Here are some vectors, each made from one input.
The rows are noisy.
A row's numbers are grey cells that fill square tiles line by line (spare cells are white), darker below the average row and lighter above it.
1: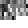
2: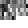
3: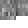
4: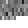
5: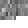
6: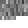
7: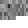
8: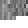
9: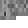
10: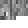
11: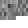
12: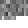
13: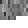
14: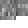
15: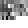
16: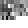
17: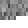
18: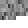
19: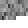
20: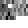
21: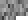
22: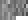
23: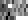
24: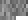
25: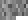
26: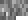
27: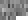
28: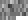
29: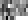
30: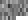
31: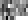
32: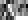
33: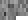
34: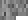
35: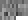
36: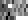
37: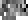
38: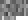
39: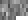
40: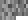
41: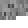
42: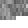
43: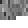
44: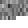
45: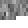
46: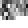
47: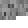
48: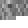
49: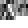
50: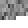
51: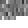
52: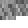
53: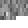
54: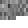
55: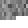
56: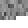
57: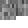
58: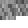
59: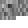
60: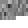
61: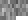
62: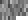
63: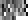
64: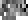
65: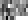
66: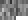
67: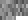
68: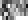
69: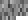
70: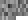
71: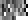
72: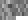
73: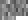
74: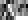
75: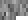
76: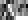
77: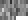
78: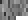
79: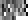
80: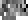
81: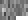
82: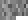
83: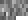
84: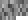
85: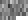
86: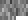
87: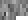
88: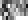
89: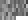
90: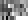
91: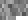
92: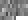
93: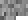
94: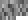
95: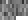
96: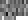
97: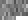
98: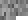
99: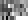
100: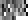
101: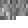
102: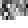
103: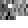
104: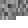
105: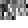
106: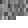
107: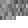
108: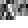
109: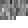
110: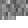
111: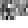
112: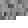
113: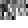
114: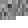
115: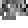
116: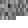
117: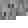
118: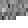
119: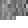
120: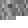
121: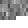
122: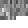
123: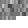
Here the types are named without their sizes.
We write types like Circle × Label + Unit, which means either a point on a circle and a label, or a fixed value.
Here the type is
Circle + Line × Tree.
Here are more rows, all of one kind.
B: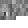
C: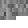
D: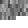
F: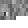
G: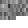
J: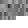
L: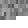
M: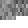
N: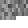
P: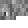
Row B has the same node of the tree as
F and P.
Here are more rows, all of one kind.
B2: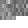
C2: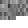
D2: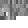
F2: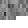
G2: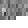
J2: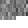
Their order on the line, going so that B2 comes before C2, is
J2, B2, D2, F2, C2, G2.
